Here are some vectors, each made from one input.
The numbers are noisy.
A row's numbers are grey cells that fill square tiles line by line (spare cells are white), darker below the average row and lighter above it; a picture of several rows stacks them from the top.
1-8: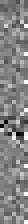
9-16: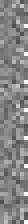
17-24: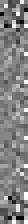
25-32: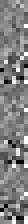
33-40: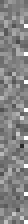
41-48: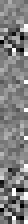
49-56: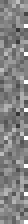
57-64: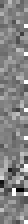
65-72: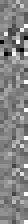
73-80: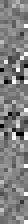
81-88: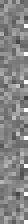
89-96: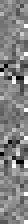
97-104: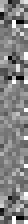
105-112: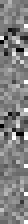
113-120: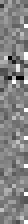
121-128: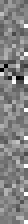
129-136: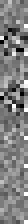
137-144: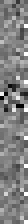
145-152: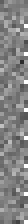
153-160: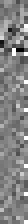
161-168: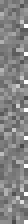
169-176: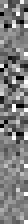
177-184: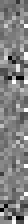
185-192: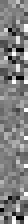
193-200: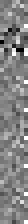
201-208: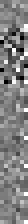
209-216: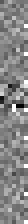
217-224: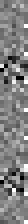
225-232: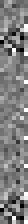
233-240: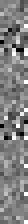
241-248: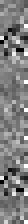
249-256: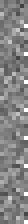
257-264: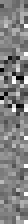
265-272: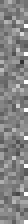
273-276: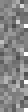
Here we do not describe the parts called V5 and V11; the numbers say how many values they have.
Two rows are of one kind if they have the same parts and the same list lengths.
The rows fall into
3 kinds.
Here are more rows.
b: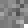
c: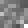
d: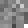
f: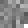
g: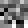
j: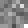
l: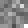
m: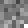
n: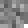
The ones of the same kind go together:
b, c, d, j, l, n
f, m
g

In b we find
a value of V5 and a value of V11.
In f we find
a point on a 6-point circle, a value of V5 and a value of V11.
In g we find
one of 7 labels.
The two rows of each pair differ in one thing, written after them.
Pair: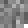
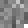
the value of V5
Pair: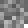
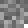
the place on the 6-point circle
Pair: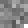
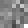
the value of V11
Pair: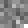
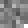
the place on the 6-point circle
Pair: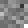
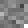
the value of V5
